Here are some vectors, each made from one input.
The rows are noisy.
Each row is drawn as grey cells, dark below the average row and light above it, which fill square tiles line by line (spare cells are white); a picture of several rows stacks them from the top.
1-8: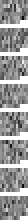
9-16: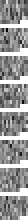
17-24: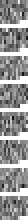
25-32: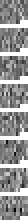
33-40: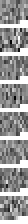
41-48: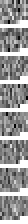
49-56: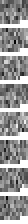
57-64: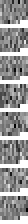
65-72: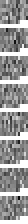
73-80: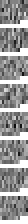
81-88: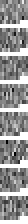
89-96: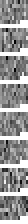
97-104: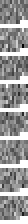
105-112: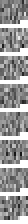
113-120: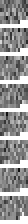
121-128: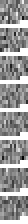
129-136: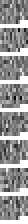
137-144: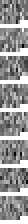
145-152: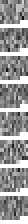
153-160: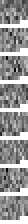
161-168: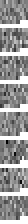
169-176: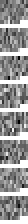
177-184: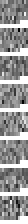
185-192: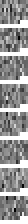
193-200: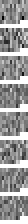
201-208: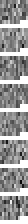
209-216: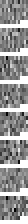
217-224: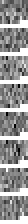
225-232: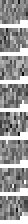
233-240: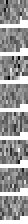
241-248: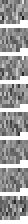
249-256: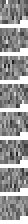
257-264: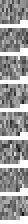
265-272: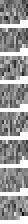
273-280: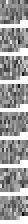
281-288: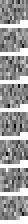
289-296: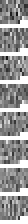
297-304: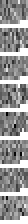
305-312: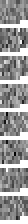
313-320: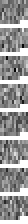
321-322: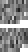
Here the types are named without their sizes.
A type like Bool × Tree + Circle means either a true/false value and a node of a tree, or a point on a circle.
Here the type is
Bool × (Circle + Label × Line).
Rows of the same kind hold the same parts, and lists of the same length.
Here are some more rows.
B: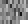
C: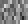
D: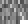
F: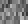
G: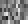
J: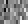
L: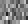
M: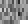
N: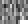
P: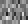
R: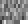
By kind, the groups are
B, D, F, L, M, N, P
C, G, J, R

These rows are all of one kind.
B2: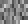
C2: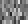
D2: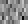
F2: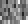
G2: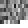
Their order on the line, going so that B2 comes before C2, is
G2, D2, F2, B2, C2.
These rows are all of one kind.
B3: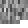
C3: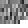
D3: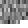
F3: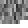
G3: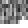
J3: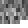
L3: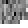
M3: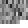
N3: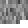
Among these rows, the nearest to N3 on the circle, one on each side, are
F3 and G3.
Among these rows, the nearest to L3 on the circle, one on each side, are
F3 and M3.
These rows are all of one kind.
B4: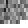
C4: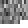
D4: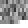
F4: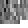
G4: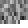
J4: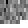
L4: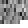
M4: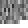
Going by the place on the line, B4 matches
D4 and L4.
